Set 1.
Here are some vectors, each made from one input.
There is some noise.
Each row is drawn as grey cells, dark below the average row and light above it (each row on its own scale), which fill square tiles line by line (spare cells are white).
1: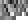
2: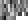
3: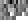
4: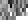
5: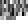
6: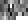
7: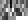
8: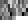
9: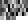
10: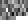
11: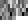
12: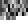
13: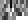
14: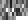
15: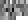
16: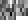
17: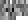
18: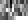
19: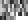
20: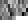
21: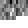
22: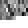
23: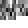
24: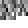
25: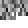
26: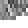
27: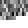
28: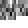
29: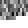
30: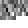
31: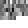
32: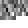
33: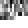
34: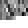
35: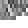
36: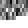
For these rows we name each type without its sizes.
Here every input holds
a point on a line and a true/false value.
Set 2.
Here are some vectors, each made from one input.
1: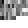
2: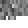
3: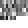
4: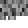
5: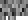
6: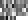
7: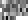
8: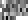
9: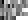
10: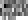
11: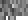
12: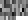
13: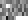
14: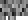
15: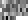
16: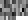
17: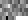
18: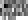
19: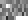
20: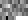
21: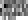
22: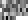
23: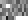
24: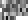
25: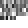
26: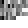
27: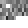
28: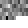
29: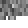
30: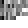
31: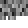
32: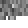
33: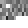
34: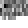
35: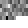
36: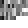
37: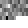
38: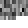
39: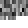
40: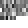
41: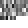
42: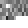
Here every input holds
either a point on a 4-point line, or a point on a 5-point line.
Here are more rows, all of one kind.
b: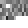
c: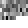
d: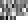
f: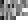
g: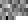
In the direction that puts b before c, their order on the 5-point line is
b, g, c, d, f.
